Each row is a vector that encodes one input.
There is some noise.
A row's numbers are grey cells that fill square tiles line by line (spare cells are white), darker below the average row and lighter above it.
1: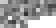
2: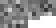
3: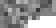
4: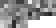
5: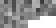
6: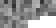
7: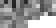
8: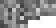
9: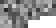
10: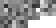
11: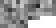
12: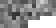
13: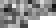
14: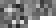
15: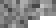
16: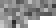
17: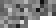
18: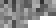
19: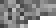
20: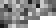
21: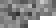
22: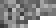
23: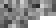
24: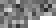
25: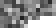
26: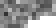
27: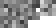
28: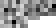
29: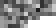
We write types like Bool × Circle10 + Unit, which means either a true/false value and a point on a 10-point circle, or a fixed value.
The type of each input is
Line7.
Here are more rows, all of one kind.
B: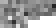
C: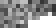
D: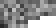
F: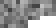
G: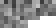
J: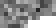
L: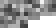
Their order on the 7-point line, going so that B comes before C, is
D, F, L, B, G, J, C.
